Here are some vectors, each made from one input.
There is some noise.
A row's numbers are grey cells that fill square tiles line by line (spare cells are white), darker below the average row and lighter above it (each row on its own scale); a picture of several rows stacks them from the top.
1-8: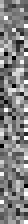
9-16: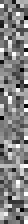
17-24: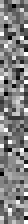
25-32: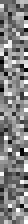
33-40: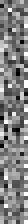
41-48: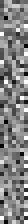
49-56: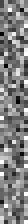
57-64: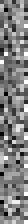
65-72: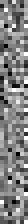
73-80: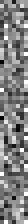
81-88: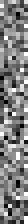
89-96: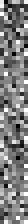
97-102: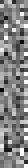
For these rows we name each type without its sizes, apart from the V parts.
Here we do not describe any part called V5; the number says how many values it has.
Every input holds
a true/false value, together with either a point on a line, or a value of V5.
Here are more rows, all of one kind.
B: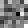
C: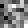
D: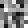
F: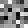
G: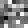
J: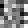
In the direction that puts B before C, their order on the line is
J, F, D, B, C, G.
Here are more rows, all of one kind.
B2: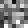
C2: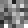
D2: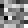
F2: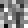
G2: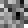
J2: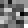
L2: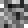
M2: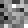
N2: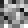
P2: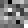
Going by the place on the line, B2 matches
D2, G2 and J2.
